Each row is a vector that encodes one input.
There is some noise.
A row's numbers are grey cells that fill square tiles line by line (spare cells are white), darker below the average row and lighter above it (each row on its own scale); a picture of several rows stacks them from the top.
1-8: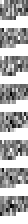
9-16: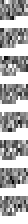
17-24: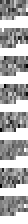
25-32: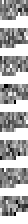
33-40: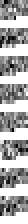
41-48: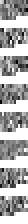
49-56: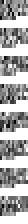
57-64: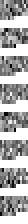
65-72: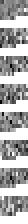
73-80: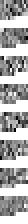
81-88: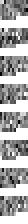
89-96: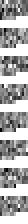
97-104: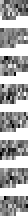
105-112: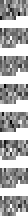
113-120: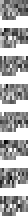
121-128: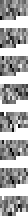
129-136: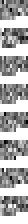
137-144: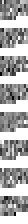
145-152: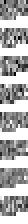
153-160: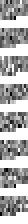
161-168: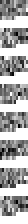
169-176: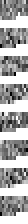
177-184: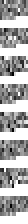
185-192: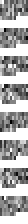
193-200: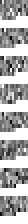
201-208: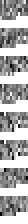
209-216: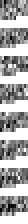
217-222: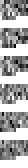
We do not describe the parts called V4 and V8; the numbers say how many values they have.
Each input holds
a point on an 11-point line and a value of V4, together with either a point on a 9-point line, or a value of V8.
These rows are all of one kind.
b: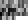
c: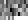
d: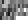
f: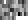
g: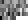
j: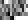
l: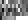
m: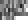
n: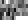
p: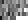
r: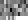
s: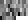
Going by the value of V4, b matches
d, l and n.
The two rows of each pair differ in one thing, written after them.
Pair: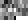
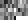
the place on the 9-point line
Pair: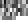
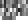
the place on the 11-point line
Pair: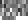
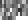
the value of V4
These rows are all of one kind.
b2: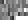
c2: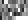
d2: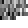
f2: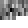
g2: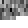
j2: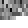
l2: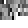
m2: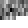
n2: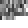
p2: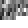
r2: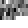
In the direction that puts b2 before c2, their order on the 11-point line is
l2, b2, f2, d2, c2, g2, r2, n2, j2, m2, p2.
